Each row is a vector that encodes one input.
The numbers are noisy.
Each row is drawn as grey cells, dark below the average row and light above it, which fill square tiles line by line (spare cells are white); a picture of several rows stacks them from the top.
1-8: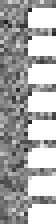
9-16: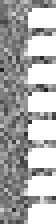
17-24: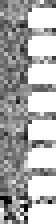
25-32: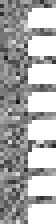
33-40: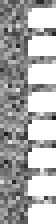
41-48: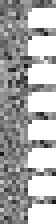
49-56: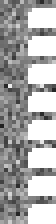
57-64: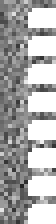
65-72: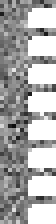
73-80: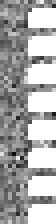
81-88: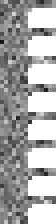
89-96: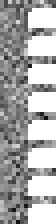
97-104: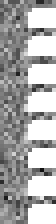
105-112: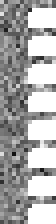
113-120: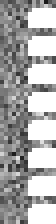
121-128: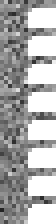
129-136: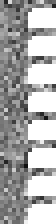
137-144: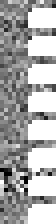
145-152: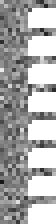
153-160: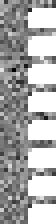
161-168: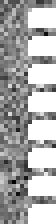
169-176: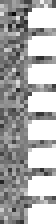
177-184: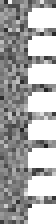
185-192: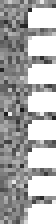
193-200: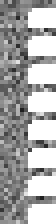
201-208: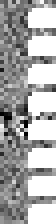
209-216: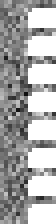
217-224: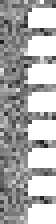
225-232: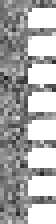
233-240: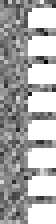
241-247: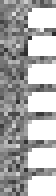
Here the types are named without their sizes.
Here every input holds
a list of points on a circle.
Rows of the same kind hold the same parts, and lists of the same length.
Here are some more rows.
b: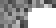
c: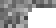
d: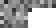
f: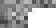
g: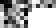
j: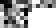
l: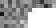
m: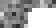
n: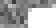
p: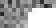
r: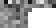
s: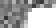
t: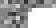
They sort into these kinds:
b, d, m, r
c, f, l, n, p, s, t
g, j

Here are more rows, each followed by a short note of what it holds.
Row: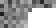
a list of one item
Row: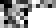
the empty list
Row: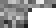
a list of two items
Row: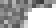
a list of one item
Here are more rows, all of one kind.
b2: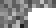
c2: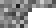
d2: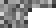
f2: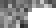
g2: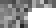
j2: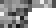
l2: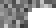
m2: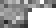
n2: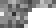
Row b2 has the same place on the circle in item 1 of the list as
f2, g2 and l2.
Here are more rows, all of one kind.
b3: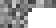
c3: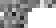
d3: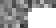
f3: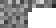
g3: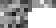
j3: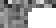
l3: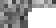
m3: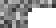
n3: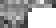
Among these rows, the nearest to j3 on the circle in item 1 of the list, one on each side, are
d3 and f3.
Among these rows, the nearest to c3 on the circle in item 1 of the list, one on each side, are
b3 and g3.
